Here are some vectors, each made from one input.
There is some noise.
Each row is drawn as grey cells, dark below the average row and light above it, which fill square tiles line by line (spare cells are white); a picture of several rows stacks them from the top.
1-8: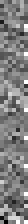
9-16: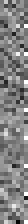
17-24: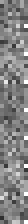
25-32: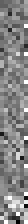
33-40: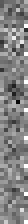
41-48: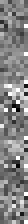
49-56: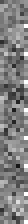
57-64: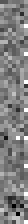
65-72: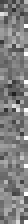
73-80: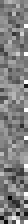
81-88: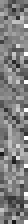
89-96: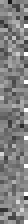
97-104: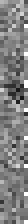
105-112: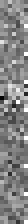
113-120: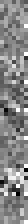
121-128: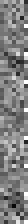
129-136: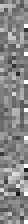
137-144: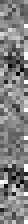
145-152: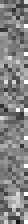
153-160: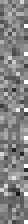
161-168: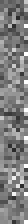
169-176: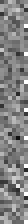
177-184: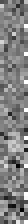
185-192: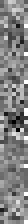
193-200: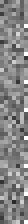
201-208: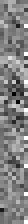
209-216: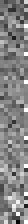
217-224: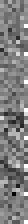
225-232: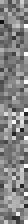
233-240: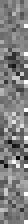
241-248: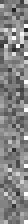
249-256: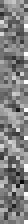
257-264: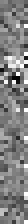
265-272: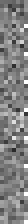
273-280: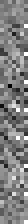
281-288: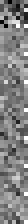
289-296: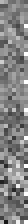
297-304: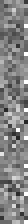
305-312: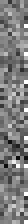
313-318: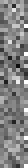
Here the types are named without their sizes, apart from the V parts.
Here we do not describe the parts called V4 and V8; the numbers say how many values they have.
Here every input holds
either a point on a circle, a true/false value and a value of V4, or a value of V8.
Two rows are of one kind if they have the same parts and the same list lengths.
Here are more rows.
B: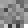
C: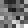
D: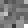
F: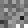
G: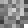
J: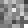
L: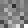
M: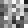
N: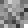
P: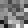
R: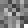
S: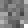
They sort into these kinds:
B, C, D, N, S
F, G, J, L, M, P, R

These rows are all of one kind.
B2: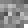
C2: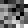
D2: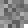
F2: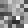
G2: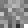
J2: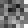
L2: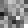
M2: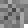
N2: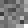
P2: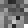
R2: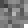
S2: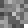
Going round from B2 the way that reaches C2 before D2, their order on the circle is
B2, C2, L2, N2, J2, F2, S2, R2, P2, G2, M2, D2.
